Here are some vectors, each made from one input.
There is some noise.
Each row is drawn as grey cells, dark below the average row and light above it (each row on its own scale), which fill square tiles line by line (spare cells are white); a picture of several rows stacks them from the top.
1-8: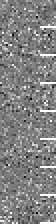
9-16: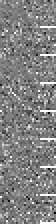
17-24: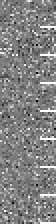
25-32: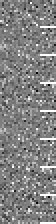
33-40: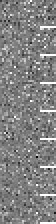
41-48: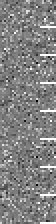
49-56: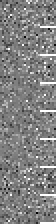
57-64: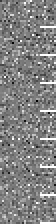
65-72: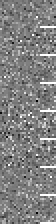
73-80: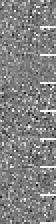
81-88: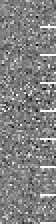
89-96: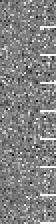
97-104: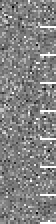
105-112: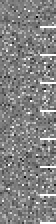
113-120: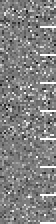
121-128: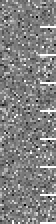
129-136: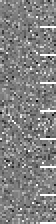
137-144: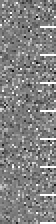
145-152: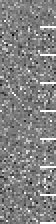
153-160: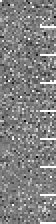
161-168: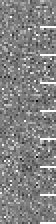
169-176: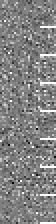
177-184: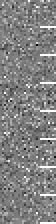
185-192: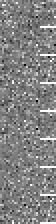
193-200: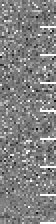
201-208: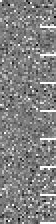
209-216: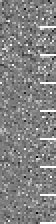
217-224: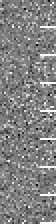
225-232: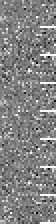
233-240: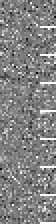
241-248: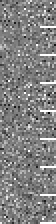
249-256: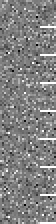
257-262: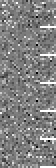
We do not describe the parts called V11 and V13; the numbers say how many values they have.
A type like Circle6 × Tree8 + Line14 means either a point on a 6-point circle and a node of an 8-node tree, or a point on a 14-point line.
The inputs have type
(Circle8 + V13) × Line9 + V11.
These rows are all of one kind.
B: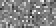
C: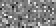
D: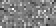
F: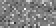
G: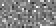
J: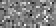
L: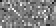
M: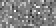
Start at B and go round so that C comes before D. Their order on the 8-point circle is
B, M, L, C, D, F, J, G.
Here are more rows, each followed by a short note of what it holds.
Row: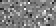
a point on an 8-point circle and a point on a 9-point line
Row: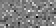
a point on a 9-point line and a value of V13
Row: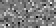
a point on a 9-point line and a value of V13
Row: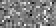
a point on an 8-point circle and a point on a 9-point line
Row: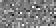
a value of V11
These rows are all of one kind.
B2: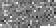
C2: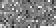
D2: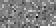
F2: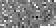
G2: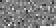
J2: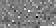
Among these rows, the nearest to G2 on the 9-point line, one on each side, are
C2 and J2.
